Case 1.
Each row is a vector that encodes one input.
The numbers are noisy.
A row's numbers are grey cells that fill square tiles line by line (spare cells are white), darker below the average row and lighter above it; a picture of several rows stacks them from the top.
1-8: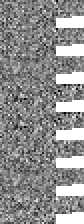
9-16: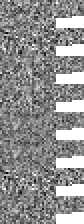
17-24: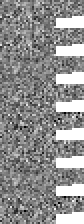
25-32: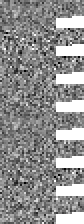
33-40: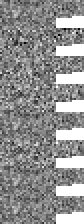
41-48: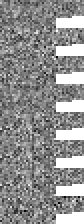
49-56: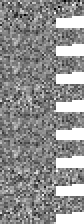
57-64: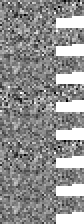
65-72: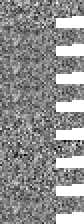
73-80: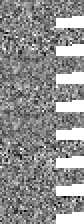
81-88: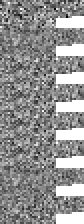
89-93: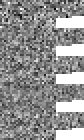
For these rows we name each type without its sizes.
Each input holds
a node of a tree.
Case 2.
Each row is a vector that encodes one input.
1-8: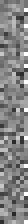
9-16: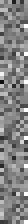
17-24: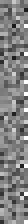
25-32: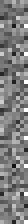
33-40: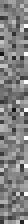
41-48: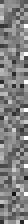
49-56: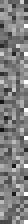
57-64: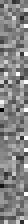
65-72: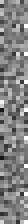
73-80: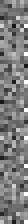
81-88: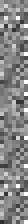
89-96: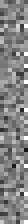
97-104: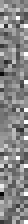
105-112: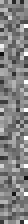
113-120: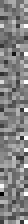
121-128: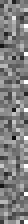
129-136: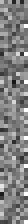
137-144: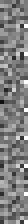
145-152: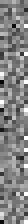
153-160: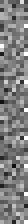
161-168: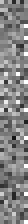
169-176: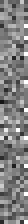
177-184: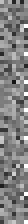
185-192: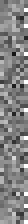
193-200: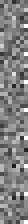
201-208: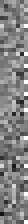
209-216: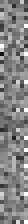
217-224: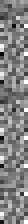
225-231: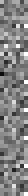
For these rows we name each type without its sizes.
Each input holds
either a point on a circle, or a fixed value.
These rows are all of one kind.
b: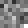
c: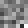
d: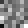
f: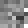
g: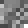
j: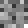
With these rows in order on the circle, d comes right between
g and j.
